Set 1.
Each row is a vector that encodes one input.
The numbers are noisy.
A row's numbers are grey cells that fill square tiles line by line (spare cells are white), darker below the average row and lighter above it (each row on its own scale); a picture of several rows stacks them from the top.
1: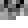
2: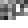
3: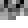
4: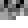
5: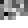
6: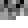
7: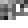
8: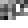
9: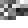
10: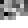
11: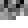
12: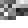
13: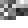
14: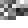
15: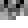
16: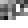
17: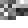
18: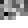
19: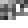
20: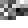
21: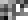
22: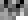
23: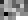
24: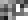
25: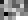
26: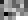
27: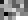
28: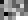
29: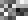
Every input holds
one of 4 labels.
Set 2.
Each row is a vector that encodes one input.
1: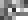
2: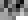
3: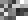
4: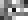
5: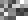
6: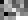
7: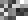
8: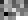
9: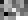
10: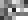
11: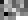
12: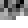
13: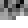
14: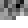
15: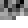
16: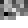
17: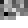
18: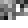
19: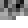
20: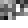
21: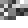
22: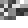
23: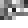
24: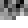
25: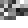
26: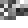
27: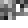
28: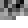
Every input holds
one of 5 labels.
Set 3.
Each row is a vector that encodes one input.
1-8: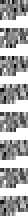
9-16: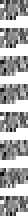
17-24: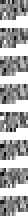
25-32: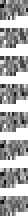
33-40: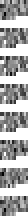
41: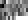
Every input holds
a point on a 6-point line.
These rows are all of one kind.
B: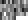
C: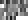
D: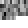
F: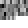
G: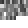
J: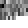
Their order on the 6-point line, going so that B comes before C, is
D, F, J, B, G, C.
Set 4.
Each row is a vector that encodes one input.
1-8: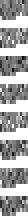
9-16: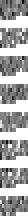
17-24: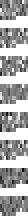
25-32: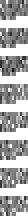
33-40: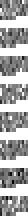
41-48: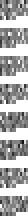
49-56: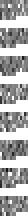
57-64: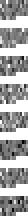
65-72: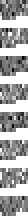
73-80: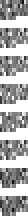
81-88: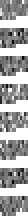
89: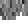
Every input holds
four true/false values.
